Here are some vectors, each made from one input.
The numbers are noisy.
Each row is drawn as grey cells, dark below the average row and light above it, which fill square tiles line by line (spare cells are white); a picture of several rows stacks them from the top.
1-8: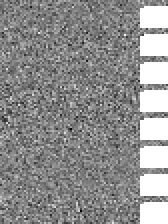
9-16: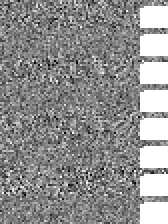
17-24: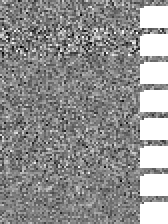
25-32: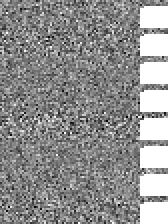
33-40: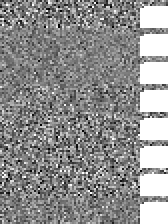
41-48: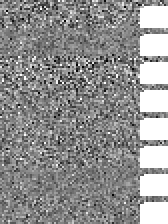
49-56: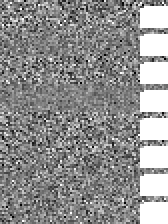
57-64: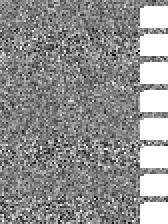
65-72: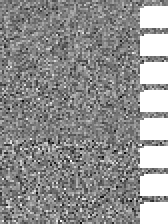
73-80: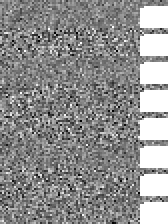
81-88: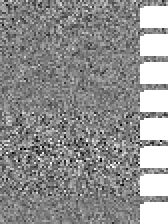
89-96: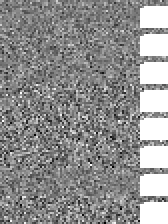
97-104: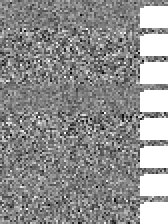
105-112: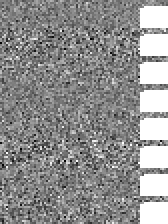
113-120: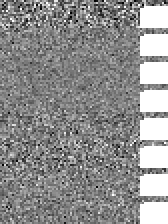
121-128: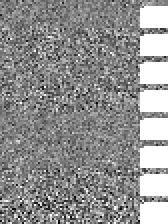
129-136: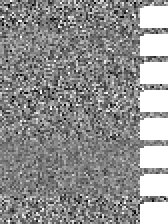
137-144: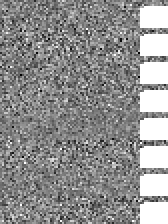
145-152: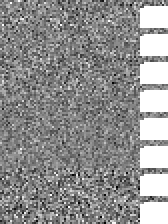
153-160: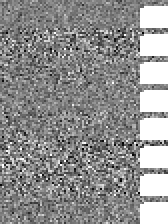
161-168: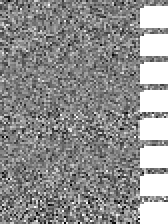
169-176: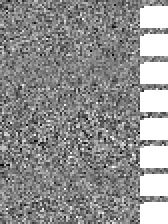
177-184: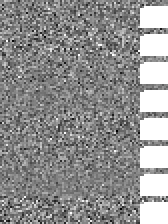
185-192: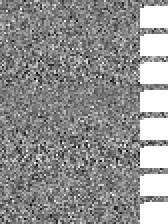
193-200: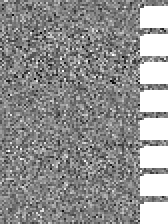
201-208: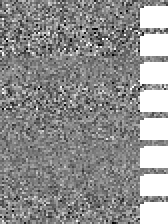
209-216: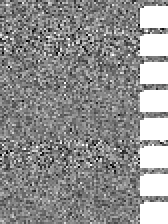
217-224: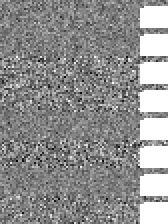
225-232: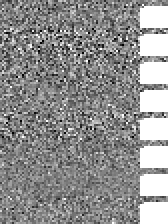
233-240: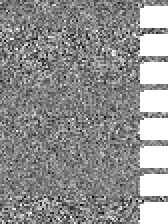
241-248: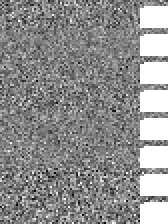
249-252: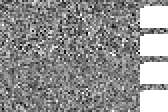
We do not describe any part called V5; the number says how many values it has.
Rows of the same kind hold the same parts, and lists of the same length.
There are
3 kinds of row.
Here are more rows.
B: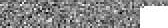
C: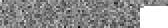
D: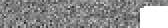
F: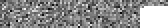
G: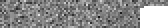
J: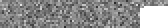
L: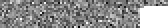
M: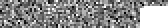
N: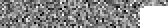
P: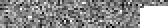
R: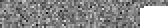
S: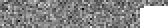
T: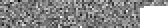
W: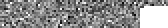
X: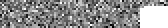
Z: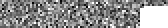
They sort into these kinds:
B, F, G, L, P, R, W, X
C, J, T
D, M, N, S, Z

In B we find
one of 10 labels and a true/false value.
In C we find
a node of a 10-node tree and a value of V5.
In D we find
a point on a 15-point circle and a value of V5.
